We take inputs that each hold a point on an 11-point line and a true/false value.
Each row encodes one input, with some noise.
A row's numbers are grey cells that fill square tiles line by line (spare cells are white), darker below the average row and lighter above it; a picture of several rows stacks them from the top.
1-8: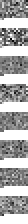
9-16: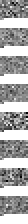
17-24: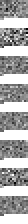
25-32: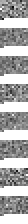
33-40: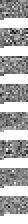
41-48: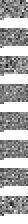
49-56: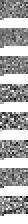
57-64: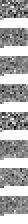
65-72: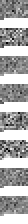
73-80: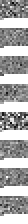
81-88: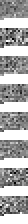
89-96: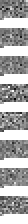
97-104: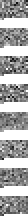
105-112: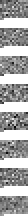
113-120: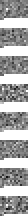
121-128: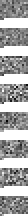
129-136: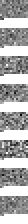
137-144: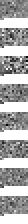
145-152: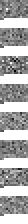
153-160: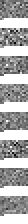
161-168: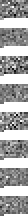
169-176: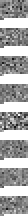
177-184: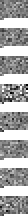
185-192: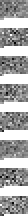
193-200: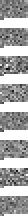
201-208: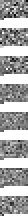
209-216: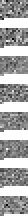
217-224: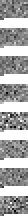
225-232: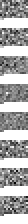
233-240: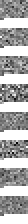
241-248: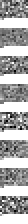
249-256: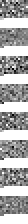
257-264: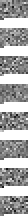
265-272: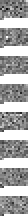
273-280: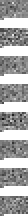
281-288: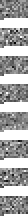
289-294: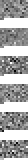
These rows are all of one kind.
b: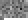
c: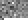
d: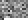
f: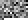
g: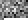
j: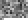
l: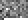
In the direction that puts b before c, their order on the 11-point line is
l, g, j, b, f, c, d.
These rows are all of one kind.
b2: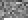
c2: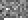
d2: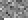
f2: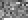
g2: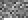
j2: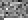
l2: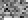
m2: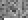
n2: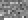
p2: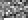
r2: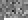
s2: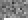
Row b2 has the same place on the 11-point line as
f2, j2 and p2.
